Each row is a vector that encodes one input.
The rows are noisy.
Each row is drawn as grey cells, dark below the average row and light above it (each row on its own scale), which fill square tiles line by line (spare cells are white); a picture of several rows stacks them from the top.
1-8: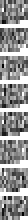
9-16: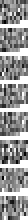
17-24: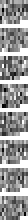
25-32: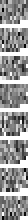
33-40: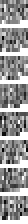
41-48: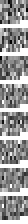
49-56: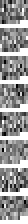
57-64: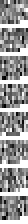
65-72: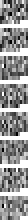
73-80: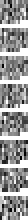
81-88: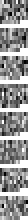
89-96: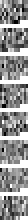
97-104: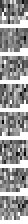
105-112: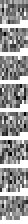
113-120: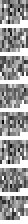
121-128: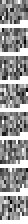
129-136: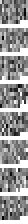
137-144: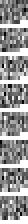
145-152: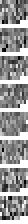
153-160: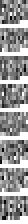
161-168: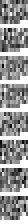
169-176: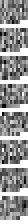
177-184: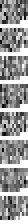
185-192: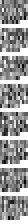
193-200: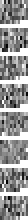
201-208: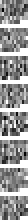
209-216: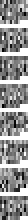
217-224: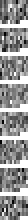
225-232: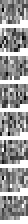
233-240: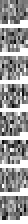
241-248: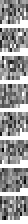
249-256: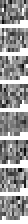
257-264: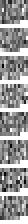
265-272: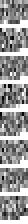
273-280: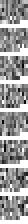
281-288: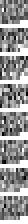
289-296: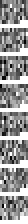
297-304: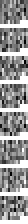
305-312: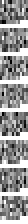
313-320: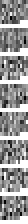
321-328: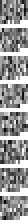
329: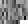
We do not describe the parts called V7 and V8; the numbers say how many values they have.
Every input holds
either a point on a 6-point line and a value of V7, or a list of up to three items, each a true/false value and a value of V8.
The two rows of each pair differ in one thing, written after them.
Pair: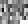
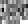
the true/false value in item 1 of the list
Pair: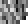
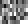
the true/false value in item 1 of the list
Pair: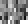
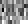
the true/false value in item 1 of the list
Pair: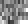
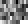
the value of V8 in item 1 of the list
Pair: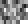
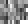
the value of V8 in item 1 of the list
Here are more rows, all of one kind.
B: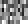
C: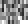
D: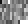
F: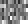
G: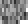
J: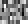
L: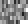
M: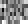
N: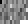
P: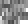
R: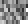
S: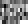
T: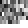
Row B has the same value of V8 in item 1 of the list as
C and J.
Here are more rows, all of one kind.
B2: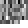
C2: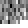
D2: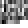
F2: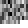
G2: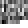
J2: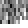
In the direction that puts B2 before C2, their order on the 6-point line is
G2, D2, B2, J2, C2, F2.
